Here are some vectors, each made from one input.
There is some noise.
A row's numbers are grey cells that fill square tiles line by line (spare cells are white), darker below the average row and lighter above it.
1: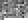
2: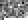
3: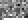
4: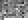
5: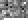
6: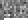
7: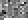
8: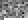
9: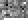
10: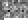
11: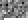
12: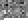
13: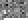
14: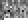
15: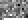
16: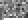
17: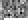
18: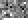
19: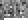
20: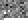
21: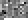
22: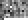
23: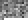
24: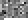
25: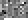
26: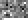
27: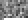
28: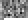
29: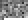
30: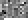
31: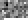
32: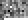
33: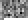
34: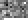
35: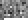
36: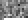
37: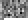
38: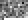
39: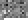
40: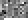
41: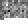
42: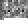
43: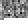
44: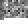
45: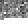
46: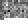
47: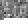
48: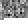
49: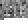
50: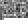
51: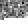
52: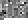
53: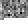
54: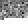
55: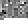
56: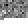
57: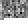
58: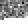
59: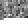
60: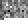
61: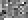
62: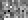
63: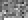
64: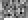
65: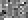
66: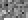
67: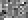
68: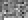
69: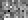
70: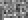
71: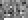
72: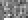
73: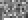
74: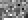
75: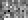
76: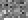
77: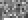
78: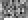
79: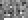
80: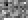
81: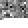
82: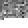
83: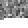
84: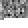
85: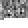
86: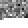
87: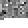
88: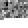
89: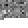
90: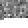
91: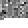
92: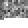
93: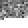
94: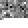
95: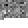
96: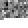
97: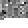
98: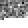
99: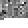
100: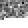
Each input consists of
a true/false value, together with either a fixed value, or a point on a 3-point line and a point on a 4-point line.
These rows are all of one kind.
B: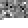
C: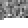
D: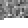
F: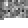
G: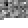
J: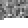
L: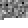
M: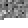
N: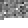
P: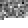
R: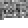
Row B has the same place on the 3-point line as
G and R.
